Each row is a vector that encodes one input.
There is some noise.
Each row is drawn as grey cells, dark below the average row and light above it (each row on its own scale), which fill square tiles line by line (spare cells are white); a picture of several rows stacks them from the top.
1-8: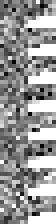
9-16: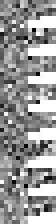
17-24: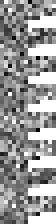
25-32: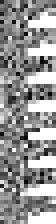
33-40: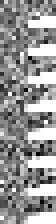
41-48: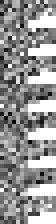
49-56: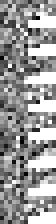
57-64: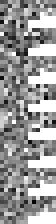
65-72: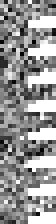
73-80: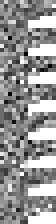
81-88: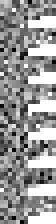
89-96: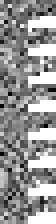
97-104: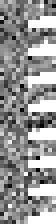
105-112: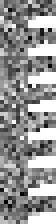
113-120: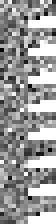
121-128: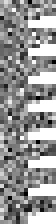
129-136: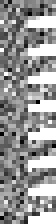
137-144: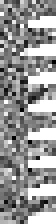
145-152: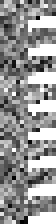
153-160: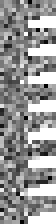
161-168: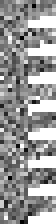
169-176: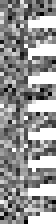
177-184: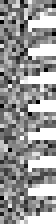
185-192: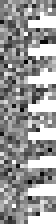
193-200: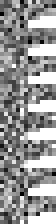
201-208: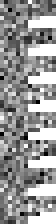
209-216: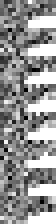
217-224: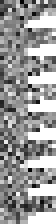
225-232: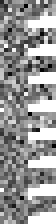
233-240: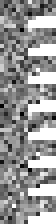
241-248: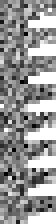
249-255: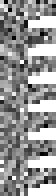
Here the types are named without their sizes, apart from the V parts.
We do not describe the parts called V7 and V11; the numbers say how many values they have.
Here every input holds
a value of V11, together with either a point on a circle and a true/false value, or a value of V7.
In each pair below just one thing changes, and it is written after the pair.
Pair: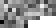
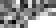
the place on the circle
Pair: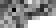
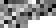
the value of V11
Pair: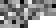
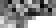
the place on the circle
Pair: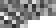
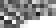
the place on the circle
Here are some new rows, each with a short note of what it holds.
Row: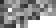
a point on a circle, a true/false value and a value of V11
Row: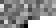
a value of V7 and a value of V11
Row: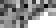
a point on a circle, a true/false value and a value of V11
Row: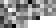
a point on a circle, a true/false value and a value of V11
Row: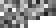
a point on a circle, a true/false value and a value of V11
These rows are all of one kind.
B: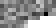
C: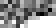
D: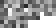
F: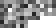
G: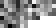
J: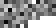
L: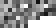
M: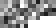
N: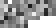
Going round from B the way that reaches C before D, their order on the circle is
B, F, G, J, C, L, M, D, N.
